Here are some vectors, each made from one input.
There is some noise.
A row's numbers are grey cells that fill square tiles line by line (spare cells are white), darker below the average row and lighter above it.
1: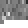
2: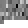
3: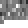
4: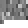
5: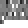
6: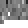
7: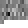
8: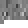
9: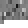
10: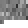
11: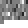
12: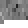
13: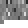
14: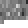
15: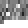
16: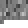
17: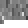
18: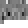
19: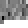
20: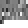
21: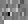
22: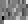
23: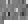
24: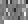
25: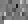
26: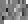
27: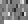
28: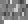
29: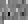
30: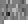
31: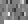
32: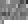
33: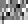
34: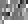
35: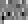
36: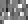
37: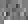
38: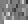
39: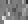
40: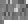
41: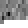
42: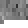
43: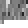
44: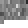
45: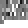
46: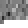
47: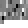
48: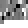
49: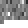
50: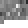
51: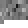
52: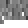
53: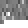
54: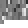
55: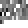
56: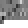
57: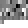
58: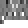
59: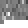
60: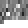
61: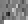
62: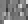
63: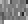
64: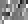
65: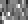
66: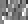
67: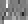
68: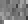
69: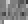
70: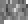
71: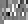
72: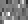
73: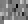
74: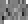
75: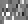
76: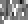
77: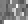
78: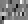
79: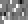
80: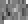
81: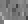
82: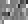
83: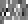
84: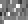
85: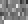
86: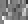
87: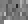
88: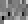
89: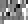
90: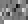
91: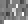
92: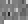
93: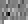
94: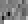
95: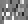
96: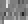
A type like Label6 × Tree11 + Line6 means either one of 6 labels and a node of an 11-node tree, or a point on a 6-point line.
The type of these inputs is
Bool × Line5.
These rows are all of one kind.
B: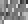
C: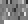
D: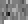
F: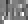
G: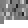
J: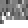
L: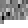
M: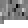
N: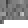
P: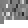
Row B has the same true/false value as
D and L.
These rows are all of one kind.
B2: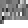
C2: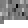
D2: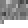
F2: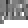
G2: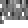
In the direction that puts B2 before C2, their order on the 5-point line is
B2, F2, C2, D2, G2.
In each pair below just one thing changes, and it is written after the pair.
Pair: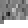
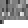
the true/false value
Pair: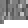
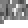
the true/false value
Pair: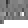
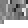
the place on the 5-point line
